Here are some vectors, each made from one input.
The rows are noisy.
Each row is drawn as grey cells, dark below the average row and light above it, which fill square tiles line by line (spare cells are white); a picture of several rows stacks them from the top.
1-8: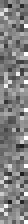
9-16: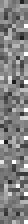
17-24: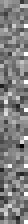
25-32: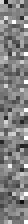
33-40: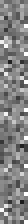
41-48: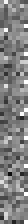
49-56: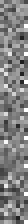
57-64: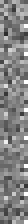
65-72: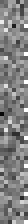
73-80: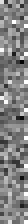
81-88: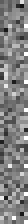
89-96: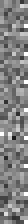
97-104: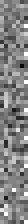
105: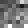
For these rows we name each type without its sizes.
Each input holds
either a point on a circle, or a point on a line and a true/false value.
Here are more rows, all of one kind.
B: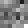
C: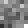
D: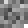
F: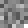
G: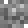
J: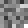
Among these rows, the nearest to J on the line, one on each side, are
B and F.
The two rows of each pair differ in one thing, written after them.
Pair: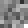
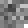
the true/false value
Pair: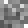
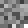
the place on the line
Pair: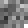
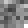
the place on the line
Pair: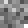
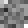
the true/false value
